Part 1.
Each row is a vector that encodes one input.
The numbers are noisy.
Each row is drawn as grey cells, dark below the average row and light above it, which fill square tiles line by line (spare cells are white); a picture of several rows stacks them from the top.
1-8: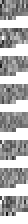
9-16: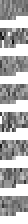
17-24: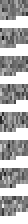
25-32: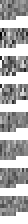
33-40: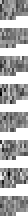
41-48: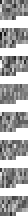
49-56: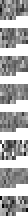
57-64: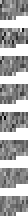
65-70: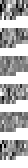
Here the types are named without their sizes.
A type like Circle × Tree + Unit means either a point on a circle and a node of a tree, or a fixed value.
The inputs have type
Bool × Bool × Bool × Line.
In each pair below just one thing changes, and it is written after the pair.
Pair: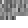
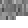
the place on the line
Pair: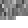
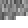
the place on the line
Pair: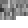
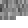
one of the three true/false values
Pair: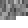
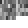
the place on the line
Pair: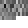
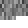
the place on the line
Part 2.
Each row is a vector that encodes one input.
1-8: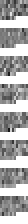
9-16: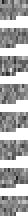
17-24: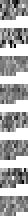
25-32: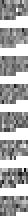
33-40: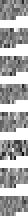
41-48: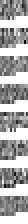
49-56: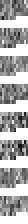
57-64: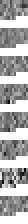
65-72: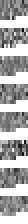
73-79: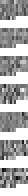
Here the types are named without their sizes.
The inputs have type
Tree × Tree + Unit.
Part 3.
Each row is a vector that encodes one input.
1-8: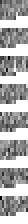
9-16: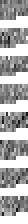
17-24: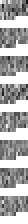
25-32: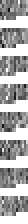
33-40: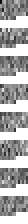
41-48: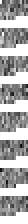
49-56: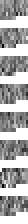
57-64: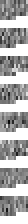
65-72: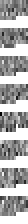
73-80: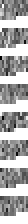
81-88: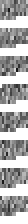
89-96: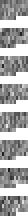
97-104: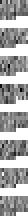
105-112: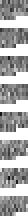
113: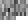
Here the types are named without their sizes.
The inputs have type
Bool × Bool × Bool × Line.
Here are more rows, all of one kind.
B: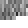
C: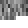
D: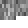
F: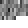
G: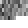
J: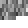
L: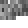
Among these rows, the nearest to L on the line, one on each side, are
D and F.
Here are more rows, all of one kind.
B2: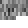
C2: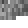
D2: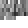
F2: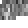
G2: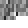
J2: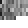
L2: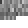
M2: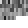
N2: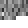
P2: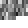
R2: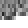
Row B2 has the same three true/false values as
G2 and M2.
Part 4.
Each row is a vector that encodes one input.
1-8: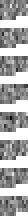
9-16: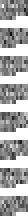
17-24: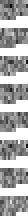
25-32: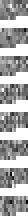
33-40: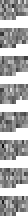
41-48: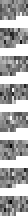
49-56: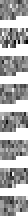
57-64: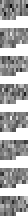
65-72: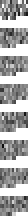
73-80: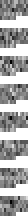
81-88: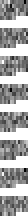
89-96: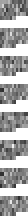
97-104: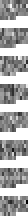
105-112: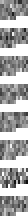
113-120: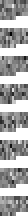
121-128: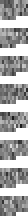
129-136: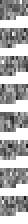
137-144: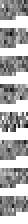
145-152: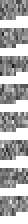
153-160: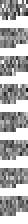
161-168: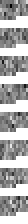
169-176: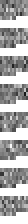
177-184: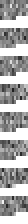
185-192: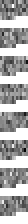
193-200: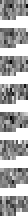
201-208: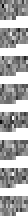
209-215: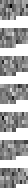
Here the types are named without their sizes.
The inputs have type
List(Line).
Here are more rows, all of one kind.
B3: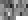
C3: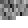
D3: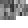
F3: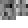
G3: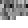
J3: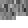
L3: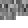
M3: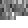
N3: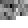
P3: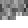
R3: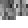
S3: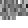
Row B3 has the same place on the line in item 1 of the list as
C3, F3 and R3.
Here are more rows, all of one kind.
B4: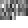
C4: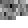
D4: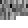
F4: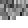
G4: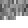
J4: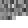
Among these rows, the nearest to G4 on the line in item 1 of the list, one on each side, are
B4 and D4.
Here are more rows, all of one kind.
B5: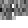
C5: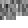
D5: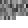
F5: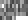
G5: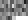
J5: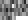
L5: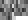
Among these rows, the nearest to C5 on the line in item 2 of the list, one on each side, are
F5 and J5.
